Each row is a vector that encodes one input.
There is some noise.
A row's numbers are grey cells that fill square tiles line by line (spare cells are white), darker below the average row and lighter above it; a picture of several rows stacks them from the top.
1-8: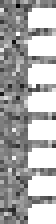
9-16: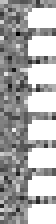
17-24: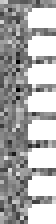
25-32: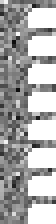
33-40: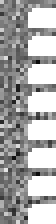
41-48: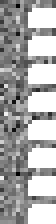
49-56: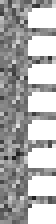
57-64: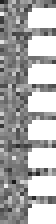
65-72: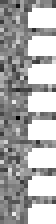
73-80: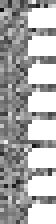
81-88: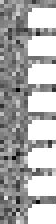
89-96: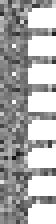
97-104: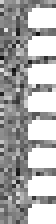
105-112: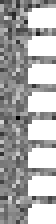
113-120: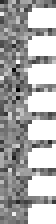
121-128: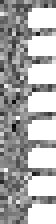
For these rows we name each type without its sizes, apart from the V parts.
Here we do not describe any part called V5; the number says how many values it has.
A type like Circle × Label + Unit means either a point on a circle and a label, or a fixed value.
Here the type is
Bool × Bool × Bool × (Line + V5).
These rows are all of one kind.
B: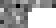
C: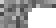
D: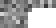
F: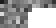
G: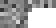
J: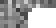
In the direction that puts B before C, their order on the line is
D, G, F, J, B, C.
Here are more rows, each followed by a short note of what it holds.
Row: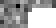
a point on a line and three true/false values
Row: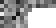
three true/false values and a value of V5
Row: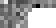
three true/false values and a value of V5
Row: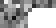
three true/false values and a value of V5
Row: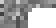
a point on a line and three true/false values
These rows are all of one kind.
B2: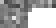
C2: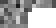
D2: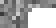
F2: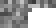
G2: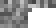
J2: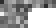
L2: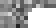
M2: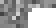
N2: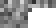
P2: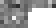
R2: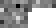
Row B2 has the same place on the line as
D2, F2, G2 and M2.
